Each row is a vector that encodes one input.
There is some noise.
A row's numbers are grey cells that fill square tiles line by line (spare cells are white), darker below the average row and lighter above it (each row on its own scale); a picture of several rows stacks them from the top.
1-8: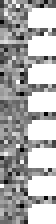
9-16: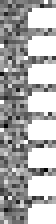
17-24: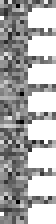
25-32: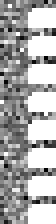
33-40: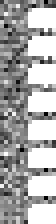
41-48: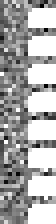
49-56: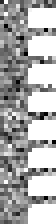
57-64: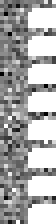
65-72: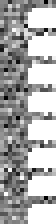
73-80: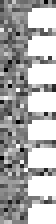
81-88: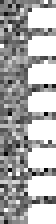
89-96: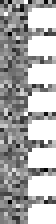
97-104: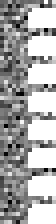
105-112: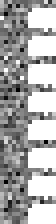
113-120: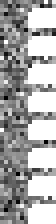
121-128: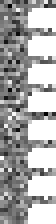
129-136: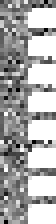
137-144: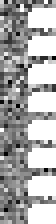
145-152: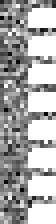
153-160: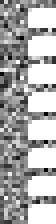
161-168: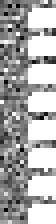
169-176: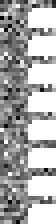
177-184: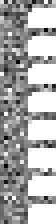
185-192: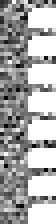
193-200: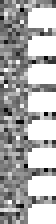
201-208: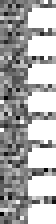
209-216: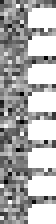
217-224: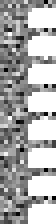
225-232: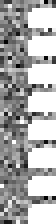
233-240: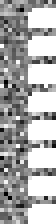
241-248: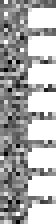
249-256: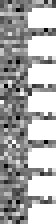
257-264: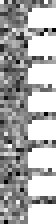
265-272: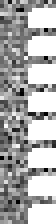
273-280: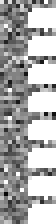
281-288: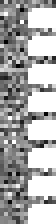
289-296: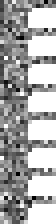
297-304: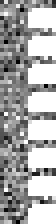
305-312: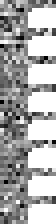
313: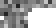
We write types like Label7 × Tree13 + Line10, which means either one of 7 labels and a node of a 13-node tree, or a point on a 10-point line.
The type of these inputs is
(Bool × Circle6 + Unit) × (Circle16 + Unit).
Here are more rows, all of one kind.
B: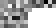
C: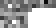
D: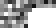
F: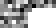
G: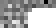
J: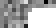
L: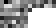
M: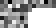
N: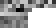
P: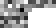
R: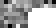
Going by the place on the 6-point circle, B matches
C and G.
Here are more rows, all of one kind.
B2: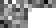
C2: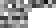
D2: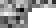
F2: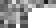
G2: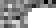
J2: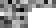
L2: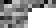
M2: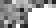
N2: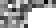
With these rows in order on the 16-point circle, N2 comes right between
C2 and L2.
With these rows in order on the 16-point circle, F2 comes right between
J2 and M2.
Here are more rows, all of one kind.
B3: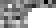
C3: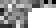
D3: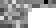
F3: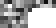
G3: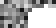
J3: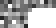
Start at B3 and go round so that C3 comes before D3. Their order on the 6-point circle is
B3, J3, F3, G3, C3, D3.
